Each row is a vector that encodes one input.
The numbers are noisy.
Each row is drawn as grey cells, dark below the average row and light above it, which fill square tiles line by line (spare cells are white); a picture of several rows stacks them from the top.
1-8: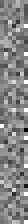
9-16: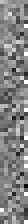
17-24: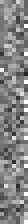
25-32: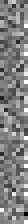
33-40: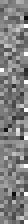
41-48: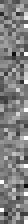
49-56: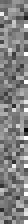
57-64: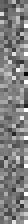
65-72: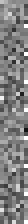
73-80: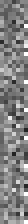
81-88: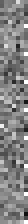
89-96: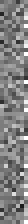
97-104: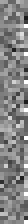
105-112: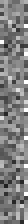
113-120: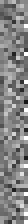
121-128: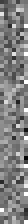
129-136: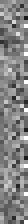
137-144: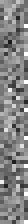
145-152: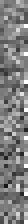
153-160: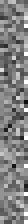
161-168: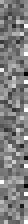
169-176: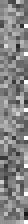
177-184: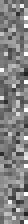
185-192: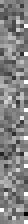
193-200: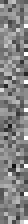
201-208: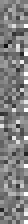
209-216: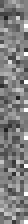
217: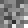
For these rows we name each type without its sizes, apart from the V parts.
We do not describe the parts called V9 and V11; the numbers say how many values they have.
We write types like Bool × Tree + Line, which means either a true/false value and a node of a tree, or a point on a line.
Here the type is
(Bool × Circle + V11) × V9.
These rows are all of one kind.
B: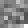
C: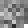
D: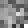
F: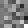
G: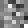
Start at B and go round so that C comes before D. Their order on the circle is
B, F, G, C, D.
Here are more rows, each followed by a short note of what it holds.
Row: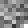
a point on a circle, a true/false value and a value of V9
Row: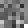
a value of V9 and a value of V11
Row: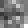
a value of V9 and a value of V11
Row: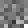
a value of V9 and a value of V11
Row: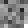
a value of V9 and a value of V11
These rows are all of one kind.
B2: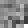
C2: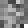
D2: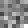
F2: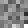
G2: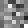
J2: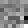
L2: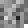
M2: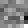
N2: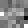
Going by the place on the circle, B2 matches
C2 and N2.
